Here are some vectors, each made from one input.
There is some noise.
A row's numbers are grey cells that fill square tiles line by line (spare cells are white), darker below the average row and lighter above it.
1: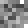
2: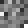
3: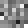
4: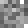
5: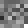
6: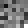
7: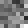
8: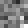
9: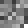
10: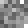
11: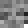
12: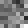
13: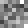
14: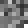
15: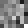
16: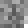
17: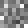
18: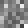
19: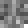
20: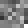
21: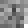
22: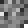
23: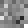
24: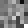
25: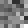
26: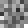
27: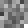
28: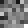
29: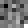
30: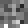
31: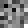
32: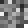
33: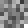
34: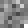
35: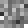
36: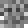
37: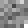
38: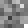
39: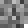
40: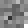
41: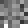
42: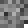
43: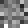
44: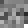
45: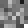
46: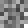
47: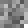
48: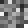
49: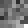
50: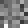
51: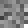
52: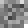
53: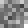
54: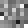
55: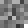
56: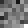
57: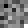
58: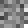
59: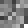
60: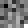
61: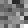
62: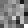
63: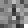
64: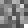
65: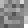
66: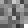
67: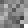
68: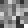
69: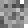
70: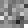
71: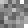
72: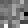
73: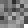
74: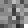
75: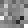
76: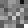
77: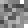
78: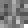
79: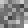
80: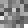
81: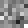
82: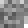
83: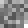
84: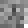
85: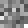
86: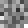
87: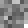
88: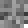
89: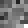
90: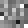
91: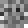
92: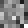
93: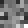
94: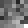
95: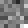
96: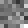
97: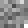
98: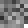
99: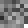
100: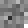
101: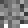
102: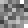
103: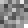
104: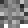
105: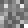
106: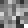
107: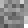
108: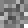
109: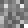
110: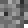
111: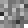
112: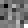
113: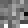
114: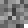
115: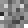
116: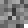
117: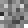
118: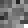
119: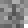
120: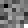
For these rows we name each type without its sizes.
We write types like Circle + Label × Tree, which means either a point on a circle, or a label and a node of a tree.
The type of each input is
(Label + Tree) × Tree.
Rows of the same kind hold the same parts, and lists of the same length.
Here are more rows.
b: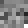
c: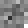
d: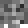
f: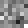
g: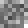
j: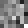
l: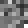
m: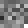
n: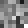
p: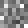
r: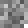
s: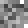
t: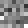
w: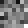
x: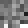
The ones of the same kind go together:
b, d, l, m, w, x
c, f, g, j, n, p, r, s, t

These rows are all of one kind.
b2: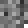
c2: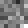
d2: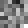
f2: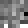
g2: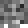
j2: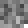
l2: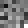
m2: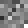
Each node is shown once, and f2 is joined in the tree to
c2 and l2.
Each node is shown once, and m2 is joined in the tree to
c2 and d2.
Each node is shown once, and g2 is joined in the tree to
b2 and j2.
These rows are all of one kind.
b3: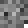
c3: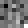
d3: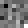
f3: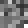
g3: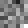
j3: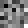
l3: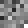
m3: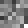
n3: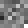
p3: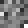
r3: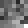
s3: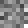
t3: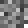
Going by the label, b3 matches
f3, p3 and t3.
